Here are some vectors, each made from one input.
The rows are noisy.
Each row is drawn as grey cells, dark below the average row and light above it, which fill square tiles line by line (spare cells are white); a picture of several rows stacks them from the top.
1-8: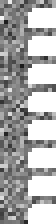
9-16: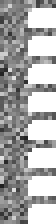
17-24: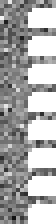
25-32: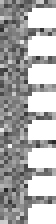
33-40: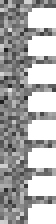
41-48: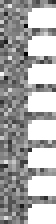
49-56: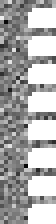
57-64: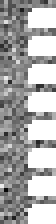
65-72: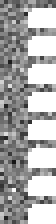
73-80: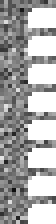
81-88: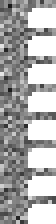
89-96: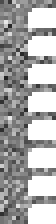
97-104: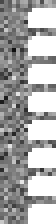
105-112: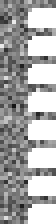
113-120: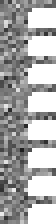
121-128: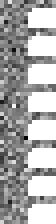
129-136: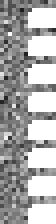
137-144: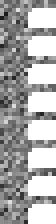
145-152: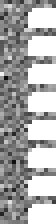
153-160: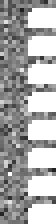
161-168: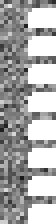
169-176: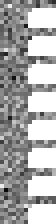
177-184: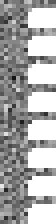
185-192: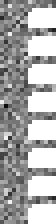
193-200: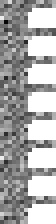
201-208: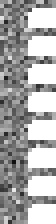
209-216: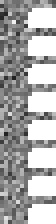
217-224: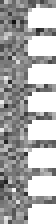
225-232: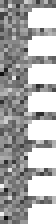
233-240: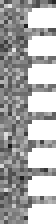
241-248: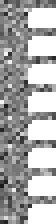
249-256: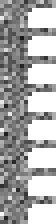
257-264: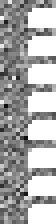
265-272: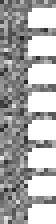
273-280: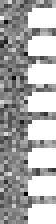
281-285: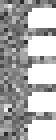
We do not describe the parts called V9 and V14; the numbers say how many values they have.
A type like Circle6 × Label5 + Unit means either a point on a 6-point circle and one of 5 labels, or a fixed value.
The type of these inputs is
Line5 × Line6 × V9 + Line8 + V14.
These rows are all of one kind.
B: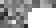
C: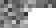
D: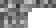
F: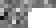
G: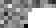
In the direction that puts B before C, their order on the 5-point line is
G, F, B, D, C.
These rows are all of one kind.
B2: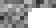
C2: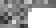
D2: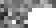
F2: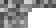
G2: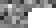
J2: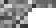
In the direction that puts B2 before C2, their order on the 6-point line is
J2, B2, C2, F2, G2, D2.
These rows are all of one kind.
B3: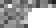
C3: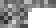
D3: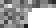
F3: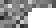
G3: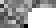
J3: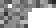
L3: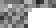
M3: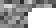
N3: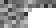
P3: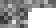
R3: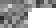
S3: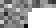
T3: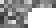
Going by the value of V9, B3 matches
D3, J3 and S3.
